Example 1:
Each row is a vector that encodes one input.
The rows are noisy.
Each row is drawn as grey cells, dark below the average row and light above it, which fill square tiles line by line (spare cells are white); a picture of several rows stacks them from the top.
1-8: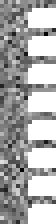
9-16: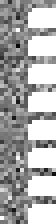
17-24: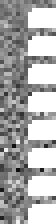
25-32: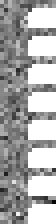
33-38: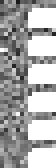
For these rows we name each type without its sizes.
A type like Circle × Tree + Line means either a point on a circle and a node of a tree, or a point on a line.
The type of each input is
Label × Line.
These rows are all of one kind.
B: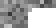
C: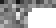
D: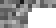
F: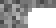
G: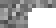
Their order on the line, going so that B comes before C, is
B, G, F, C, D.
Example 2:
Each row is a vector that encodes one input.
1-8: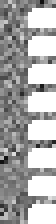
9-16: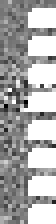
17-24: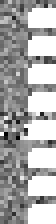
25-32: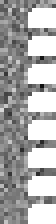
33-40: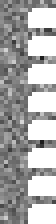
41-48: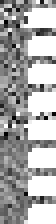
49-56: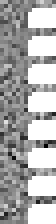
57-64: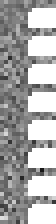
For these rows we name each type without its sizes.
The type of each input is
List(Line × Line).
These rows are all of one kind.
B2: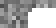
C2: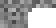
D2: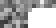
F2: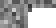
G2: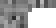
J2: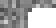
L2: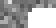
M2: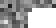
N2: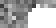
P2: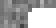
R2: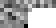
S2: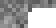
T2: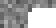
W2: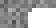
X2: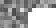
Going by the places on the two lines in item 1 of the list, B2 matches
C2, D2, N2 and W2.
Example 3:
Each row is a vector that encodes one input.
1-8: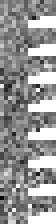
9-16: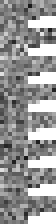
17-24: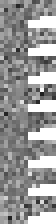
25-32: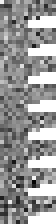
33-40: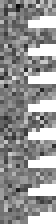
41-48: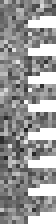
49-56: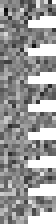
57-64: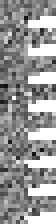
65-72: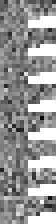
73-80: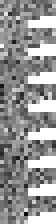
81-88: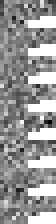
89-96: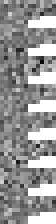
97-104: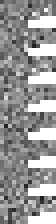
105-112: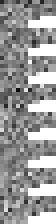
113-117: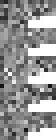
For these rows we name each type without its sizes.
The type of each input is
(Bool × Bool × Bool + Unit) × Line.
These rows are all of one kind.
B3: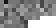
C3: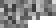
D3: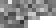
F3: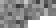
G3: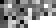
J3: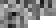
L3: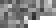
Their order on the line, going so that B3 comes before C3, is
G3, J3, L3, B3, F3, D3, C3.
